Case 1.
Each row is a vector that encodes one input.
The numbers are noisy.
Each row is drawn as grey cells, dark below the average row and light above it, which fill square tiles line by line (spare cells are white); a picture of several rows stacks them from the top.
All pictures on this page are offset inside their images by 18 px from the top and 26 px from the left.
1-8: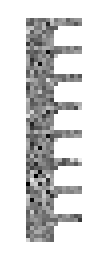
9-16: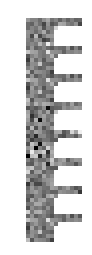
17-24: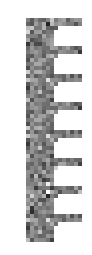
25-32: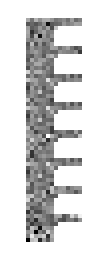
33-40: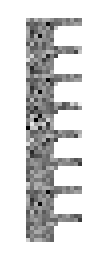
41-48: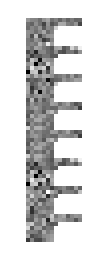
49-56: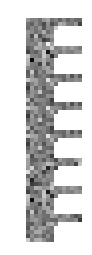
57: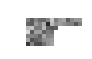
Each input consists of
either a point on an 8-point circle, or a fixed value.
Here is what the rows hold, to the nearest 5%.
About 90% of them hold a point on an 8-point circle. The rest hold a fixed value.
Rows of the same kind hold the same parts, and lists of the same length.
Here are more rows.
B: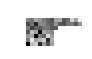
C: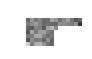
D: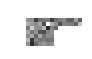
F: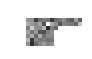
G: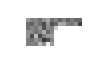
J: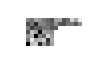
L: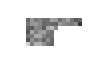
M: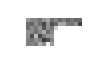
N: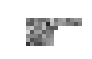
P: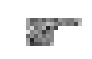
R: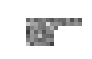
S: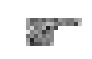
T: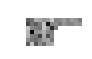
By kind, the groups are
B, J
C, D, F, G, L, M, N, P, R, S, T

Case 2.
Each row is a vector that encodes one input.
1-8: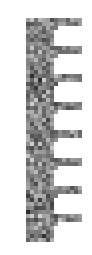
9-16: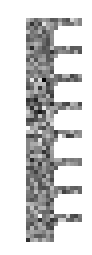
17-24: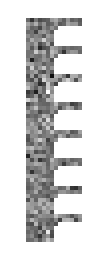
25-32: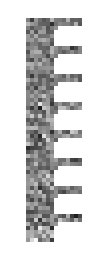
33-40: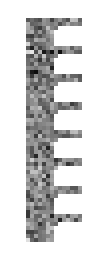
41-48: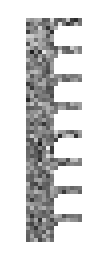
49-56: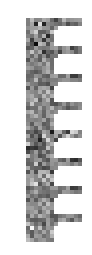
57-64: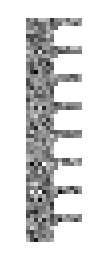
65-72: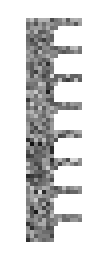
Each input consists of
four true/false values.
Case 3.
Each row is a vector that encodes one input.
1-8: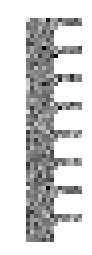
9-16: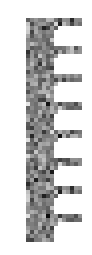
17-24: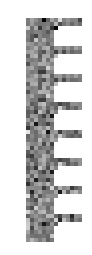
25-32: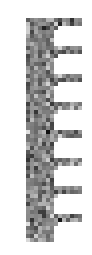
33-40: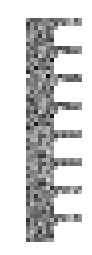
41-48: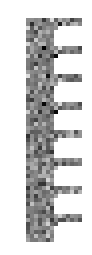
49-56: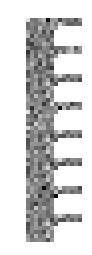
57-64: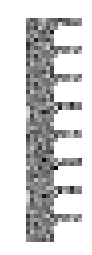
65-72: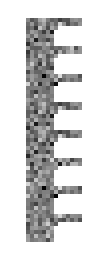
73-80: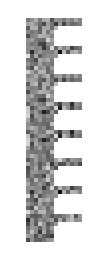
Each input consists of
a point on a 9-point line.
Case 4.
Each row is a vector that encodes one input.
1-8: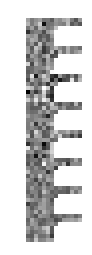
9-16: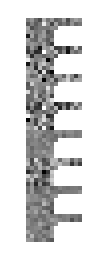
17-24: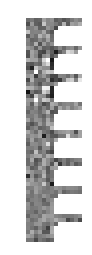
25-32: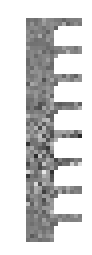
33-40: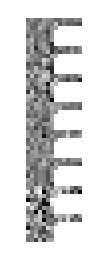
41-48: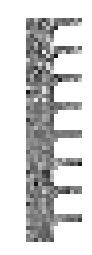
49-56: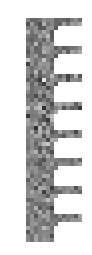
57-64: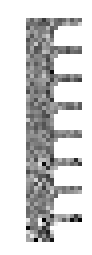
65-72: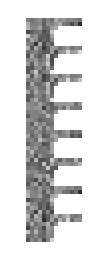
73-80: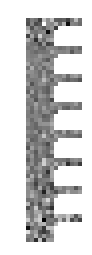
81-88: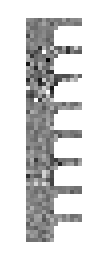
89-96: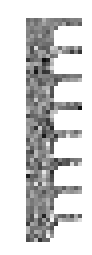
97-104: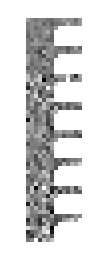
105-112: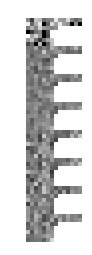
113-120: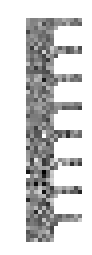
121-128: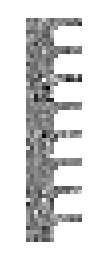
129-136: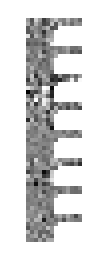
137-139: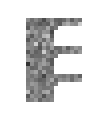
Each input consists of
a point on a 15-point circle.
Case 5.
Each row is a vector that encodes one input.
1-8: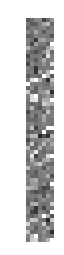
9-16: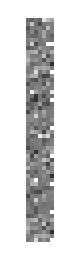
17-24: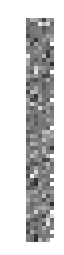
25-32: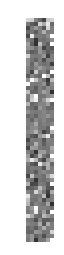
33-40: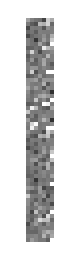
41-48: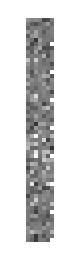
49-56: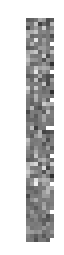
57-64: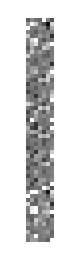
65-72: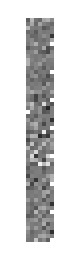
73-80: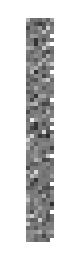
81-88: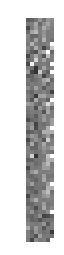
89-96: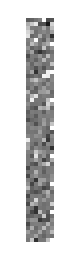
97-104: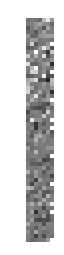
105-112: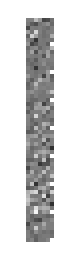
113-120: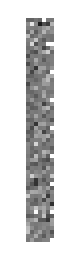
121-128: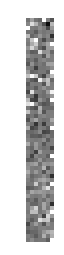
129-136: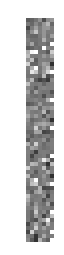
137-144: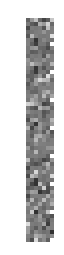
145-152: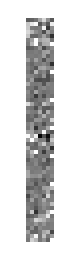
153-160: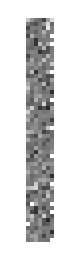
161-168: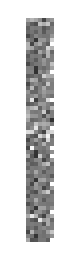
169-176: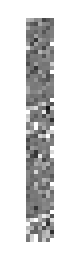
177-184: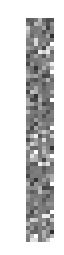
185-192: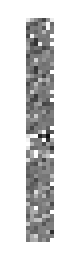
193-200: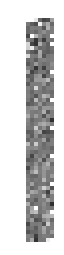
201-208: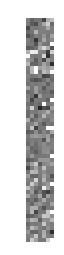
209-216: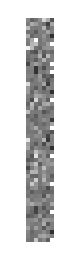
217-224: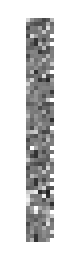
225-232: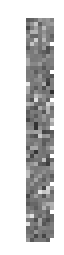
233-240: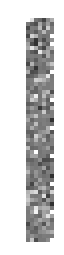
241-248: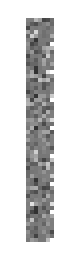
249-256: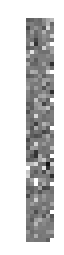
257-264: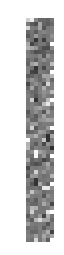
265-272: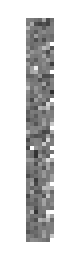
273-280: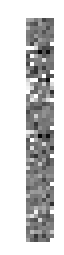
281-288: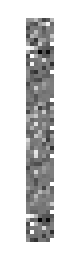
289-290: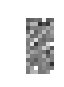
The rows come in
2 kinds.
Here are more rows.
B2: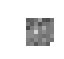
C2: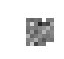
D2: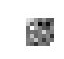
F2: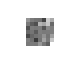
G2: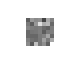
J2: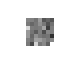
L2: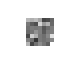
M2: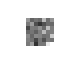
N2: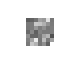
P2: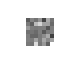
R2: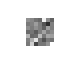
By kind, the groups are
B2, C2, F2, G2, J2, L2, M2, N2, P2, R2
D2

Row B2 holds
five true/false values.
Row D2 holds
a fixed value.
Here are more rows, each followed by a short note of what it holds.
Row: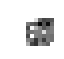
a fixed value
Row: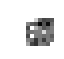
a fixed value
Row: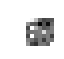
a fixed value
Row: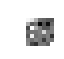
a fixed value
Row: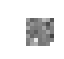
five true/false values
